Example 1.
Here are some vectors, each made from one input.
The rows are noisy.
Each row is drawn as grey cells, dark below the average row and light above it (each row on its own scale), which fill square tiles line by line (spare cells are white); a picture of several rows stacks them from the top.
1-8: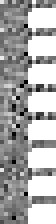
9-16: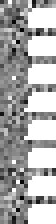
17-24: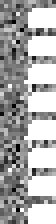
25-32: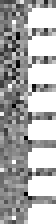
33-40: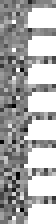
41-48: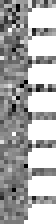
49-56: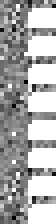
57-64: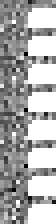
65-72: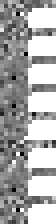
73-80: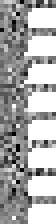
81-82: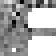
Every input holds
either a fixed value, or four true/false values.
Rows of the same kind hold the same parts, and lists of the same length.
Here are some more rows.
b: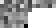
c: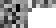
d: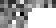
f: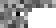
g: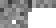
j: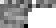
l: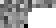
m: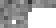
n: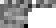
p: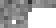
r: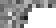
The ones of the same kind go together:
b, c, d, f, g, j, l, m, n, p
r

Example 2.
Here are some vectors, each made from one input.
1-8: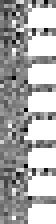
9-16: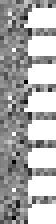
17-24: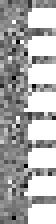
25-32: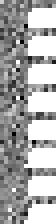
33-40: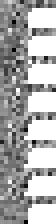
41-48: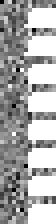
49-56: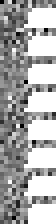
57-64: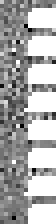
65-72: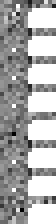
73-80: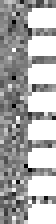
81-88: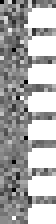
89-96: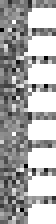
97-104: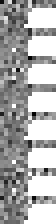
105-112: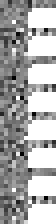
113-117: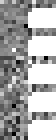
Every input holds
either a fixed value, or four true/false values.
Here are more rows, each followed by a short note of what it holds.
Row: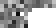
four true/false values
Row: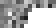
a fixed value
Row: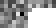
four true/false values
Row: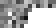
a fixed value
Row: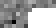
four true/false values
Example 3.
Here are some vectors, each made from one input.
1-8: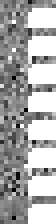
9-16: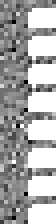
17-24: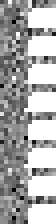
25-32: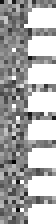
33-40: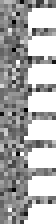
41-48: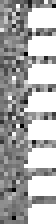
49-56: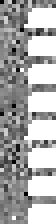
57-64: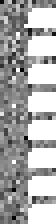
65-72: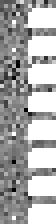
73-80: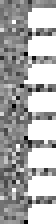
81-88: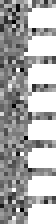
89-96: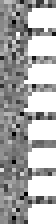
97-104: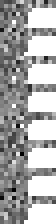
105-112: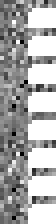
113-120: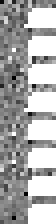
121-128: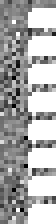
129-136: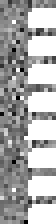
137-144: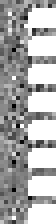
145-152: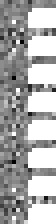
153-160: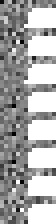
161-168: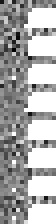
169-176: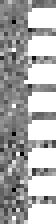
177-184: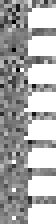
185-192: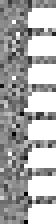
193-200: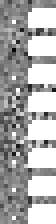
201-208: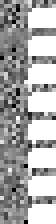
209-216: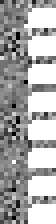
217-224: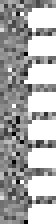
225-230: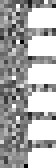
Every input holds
either a fixed value, or four true/false values.
